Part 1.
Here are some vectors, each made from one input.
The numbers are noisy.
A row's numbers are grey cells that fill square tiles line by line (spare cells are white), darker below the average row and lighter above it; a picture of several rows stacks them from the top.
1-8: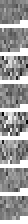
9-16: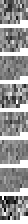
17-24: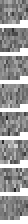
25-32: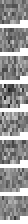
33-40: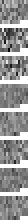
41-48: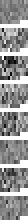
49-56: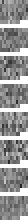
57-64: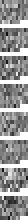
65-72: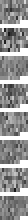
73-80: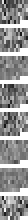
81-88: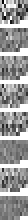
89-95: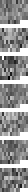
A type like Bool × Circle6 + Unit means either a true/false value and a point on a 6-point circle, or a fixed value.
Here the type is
Bool × Bool × Bool + Circle6 + Unit.
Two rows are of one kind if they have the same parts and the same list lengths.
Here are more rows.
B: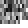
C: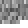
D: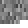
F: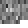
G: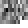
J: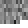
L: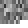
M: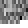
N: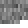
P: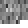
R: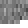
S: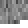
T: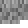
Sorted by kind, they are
B, C, D, L, M, N, R, T
F, J, P, S
G

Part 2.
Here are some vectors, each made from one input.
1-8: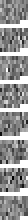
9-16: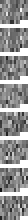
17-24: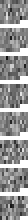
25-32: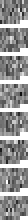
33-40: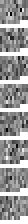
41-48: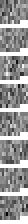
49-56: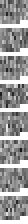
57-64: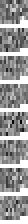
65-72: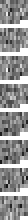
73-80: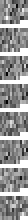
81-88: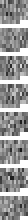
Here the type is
(Bool × Bool × Bool + Unit) × Label7.
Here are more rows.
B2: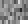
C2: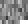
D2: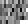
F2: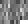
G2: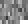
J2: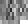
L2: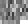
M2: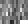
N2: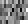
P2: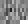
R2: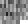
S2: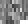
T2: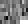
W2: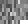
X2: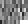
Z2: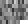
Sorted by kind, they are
B2, C2, F2, G2, J2, L2, M2, P2, S2, T2, W2, Z2
D2, N2, R2, X2

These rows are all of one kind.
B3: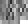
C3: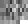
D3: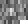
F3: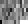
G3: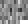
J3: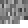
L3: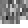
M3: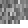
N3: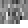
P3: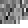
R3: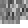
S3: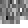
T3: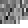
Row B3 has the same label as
C3, L3, R3 and S3.
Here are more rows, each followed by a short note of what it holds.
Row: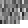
one of 7 labels
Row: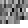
one of 7 labels
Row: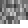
one of 7 labels and three true/false values
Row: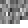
one of 7 labels and three true/false values
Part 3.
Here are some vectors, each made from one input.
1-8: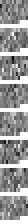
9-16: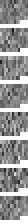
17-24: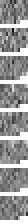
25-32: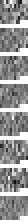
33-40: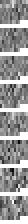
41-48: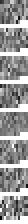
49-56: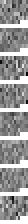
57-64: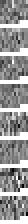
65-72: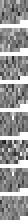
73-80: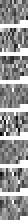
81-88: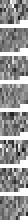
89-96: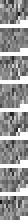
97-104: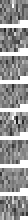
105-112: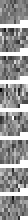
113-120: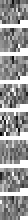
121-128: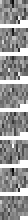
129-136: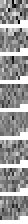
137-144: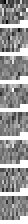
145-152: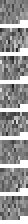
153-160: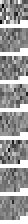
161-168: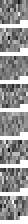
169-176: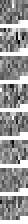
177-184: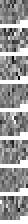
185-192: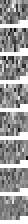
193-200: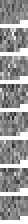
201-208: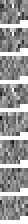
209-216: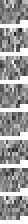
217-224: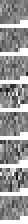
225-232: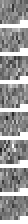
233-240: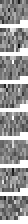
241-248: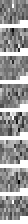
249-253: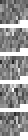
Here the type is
List2(Line7).
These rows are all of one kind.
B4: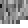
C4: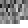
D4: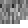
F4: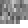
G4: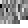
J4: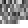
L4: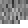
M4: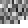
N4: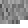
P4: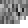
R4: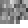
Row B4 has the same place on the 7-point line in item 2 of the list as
C4 and M4.
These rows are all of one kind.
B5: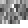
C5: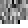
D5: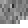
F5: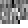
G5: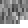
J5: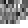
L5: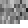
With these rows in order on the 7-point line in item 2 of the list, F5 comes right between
D5 and J5.
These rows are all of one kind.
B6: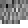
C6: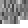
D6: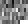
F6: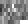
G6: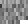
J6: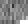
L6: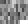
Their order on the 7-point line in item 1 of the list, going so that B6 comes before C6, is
D6, B6, J6, C6, G6, L6, F6.
